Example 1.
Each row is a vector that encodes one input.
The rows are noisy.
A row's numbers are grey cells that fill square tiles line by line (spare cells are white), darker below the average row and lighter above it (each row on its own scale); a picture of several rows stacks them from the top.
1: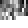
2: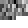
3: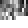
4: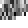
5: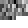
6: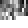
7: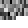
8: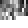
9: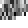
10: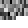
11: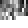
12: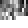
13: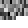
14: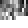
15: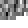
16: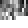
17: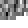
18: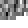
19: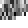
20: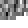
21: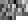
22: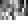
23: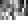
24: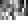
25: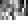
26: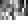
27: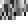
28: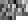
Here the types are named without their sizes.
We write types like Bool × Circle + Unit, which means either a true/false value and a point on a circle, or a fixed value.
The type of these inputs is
Label.
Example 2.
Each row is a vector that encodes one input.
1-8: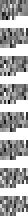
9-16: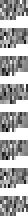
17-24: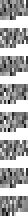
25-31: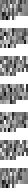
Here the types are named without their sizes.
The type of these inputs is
Label.
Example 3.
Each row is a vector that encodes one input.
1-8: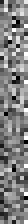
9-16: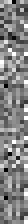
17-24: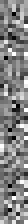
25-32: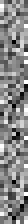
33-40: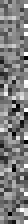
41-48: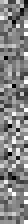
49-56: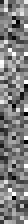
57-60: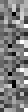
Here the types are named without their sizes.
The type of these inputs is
Label.
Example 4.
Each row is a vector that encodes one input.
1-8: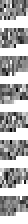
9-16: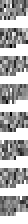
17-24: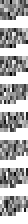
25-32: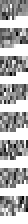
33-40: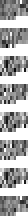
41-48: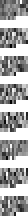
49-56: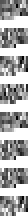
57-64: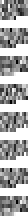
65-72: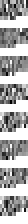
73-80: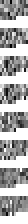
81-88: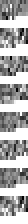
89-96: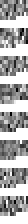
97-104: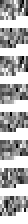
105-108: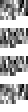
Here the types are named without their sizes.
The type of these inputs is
Label.
